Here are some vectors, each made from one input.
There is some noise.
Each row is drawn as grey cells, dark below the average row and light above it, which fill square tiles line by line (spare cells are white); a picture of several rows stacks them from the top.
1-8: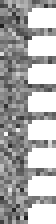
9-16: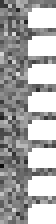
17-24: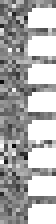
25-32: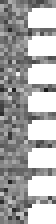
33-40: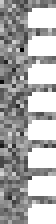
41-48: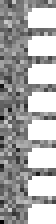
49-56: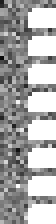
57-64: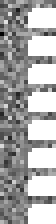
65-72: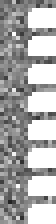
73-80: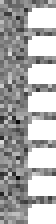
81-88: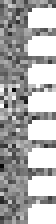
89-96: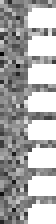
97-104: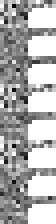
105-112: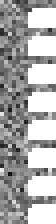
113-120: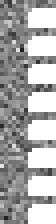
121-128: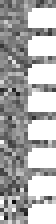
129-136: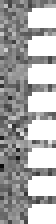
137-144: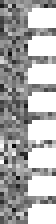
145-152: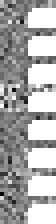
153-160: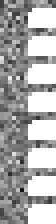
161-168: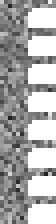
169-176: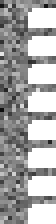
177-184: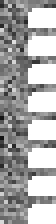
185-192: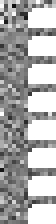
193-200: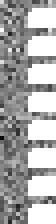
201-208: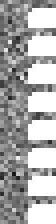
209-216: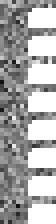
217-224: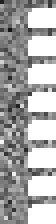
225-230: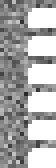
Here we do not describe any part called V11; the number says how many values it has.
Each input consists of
a list of up to two items, each a point on a 9-point line and a value of V11.
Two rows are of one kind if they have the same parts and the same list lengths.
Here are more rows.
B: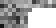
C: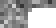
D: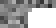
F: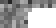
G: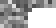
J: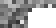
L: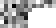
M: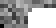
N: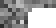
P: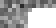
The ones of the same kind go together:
B, J, M, N
C, D, F, G, P
L

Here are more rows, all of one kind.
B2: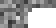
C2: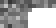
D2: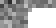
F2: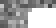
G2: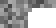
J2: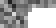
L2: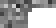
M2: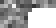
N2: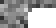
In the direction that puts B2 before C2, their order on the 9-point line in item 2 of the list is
B2, N2, G2, M2, F2, D2, C2, J2, L2.
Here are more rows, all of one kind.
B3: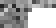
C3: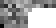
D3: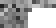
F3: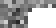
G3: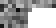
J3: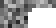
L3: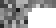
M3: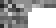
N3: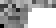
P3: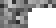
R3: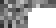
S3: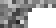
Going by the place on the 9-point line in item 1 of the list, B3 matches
D3, G3 and N3.
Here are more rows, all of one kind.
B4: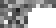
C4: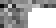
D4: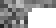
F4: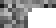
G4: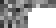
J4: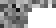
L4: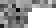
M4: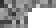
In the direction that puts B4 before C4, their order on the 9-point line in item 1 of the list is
B4, G4, M4, D4, F4, C4, L4, J4.
